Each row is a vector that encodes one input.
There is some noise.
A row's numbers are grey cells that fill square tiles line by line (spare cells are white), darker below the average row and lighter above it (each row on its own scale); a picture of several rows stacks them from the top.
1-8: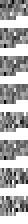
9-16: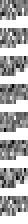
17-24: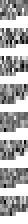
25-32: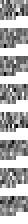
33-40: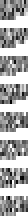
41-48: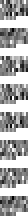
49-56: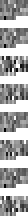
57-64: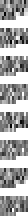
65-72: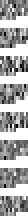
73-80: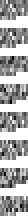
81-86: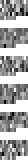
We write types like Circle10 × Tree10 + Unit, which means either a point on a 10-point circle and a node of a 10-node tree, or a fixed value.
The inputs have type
Label6.
